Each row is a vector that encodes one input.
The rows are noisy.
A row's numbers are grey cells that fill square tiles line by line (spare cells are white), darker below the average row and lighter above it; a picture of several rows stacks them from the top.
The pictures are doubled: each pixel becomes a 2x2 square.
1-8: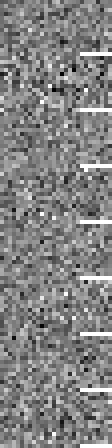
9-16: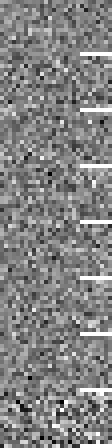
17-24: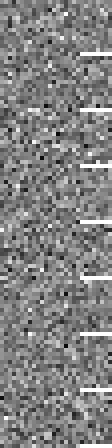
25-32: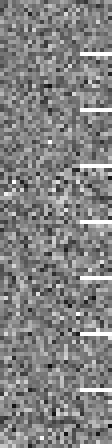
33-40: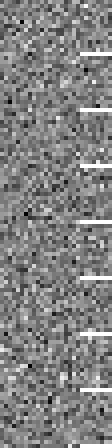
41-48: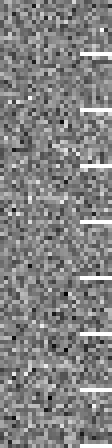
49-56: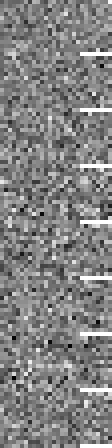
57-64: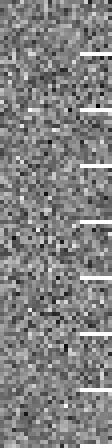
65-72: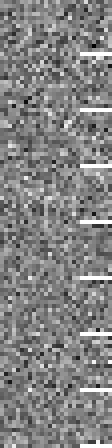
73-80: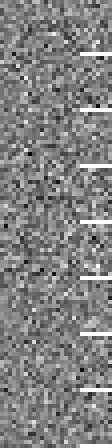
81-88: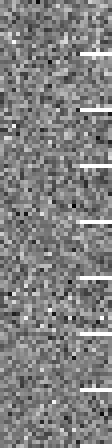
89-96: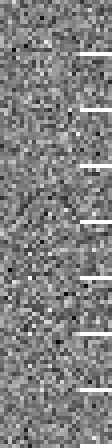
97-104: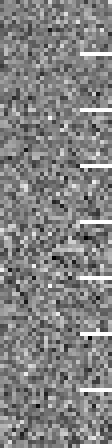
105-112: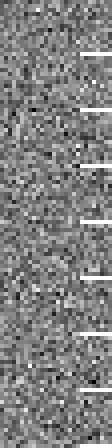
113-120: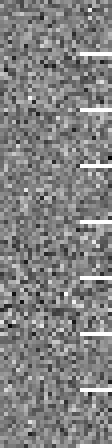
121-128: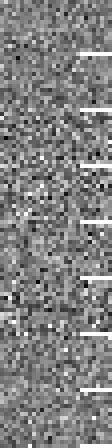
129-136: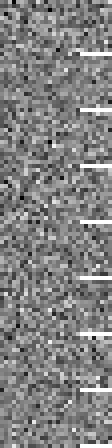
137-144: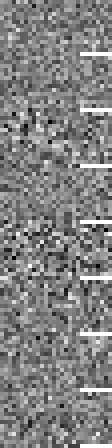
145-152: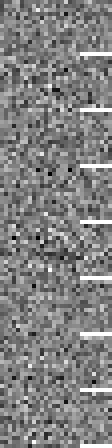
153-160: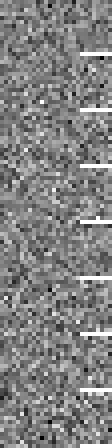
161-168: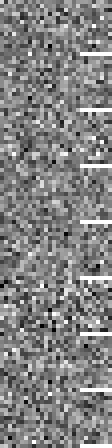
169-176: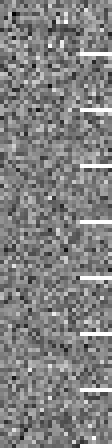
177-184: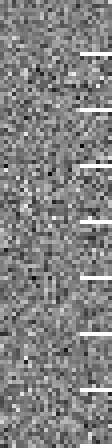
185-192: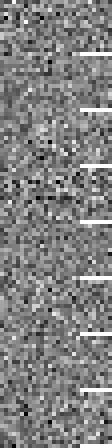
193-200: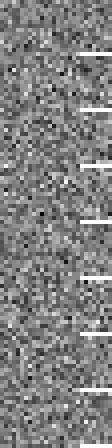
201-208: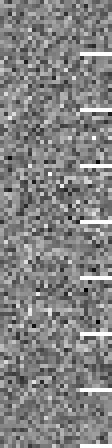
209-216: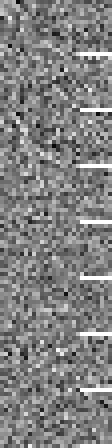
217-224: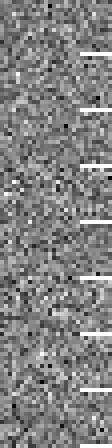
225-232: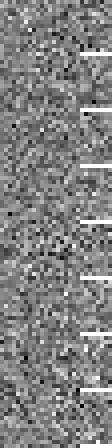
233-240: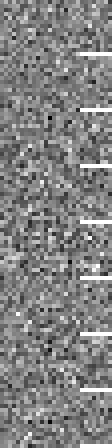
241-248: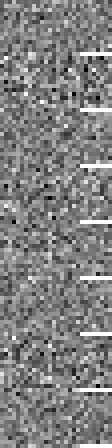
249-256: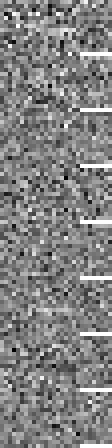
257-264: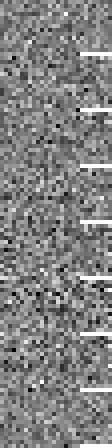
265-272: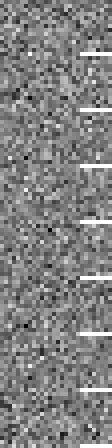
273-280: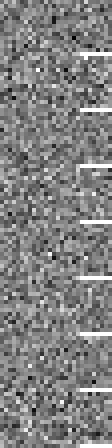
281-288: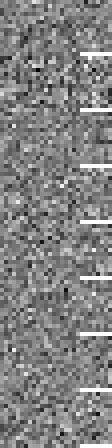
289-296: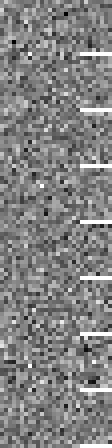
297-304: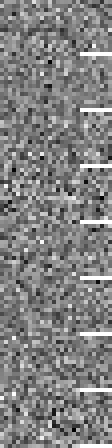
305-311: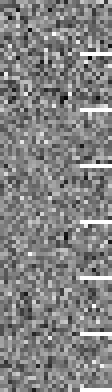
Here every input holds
one of 11 labels, together with either one of 10 labels, or one of 11 labels and a true/false value.
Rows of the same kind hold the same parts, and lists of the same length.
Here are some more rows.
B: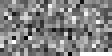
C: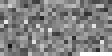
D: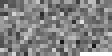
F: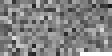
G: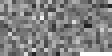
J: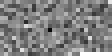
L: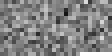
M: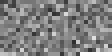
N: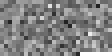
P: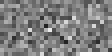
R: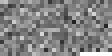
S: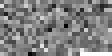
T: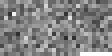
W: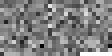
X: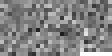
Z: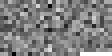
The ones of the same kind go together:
B, F, G, J, M, N, S, W, X, Z
C, D, L, P, R, T

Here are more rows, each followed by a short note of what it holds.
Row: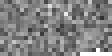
two labels (each one of 11) and a true/false value
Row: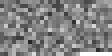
one of 10 labels and one of 11 labels
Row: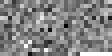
two labels (each one of 11) and a true/false value
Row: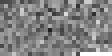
two labels (each one of 11) and a true/false value
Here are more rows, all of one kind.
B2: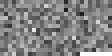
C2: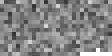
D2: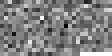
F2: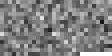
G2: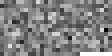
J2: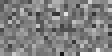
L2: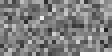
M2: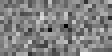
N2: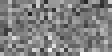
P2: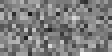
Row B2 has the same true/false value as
C2 and J2.
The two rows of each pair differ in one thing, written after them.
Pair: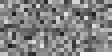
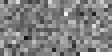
one of the two labels
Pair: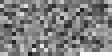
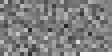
the true/false value
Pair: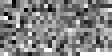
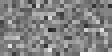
the true/false value
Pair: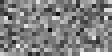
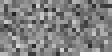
one of the two labels
